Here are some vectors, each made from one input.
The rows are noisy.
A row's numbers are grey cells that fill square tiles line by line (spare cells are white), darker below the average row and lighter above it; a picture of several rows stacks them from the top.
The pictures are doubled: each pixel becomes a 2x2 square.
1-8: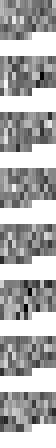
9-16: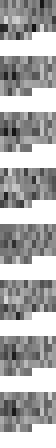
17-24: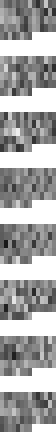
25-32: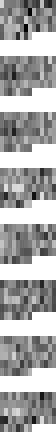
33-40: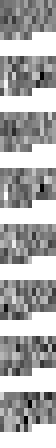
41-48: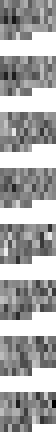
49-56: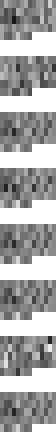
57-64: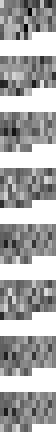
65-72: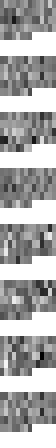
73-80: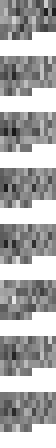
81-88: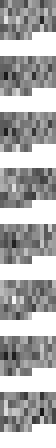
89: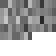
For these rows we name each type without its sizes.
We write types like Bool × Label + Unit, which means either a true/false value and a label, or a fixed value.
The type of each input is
Bool × Bool × Bool + List(Line).
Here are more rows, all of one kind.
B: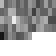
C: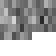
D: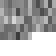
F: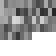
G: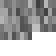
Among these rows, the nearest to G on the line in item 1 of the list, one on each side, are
C and D.
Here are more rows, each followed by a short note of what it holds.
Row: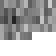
three true/false values
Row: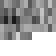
three true/false values
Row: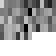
the empty list
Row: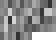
a list of one item
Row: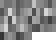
a list of one item
